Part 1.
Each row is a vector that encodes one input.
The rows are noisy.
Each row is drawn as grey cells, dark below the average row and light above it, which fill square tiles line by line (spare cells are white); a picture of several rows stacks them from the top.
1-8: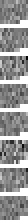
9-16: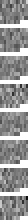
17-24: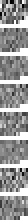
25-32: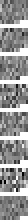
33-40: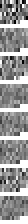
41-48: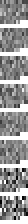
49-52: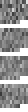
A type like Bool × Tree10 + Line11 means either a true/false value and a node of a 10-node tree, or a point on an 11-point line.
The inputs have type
Circle9.
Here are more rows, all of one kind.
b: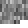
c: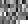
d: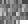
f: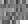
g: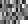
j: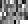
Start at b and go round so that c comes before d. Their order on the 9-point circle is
b, g, f, c, d, j.
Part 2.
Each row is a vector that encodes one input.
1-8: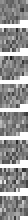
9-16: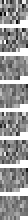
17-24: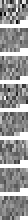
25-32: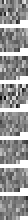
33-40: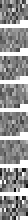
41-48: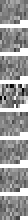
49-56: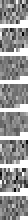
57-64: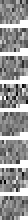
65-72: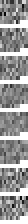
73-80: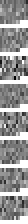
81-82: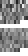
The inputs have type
Circle9.
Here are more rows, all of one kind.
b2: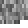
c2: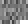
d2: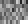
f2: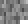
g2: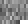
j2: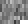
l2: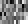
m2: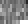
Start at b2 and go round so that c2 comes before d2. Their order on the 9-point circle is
b2, f2, l2, c2, m2, d2, j2, g2.
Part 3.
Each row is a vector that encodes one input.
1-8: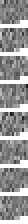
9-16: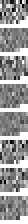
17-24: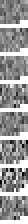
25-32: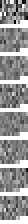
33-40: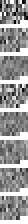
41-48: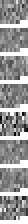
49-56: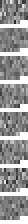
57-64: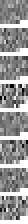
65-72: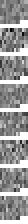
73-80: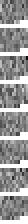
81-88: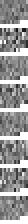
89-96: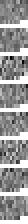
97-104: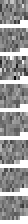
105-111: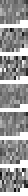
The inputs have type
Circle9.
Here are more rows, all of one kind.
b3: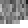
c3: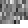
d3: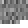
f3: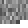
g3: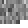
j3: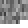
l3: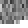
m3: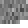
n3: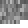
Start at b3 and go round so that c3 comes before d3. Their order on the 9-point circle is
b3, n3, c3, f3, g3, j3, m3, d3, l3.
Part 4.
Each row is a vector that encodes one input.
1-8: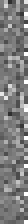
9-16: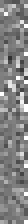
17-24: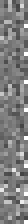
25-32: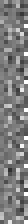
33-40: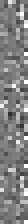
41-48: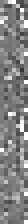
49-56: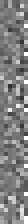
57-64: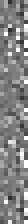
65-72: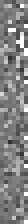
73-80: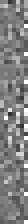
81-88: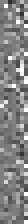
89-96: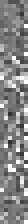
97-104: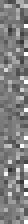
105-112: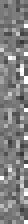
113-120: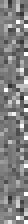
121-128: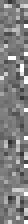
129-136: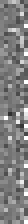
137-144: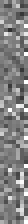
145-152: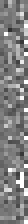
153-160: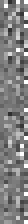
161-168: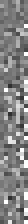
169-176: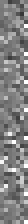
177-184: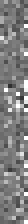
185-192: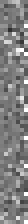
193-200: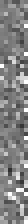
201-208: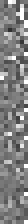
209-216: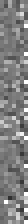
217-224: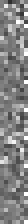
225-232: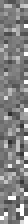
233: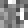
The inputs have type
Bool × Bool × Bool × Bool.
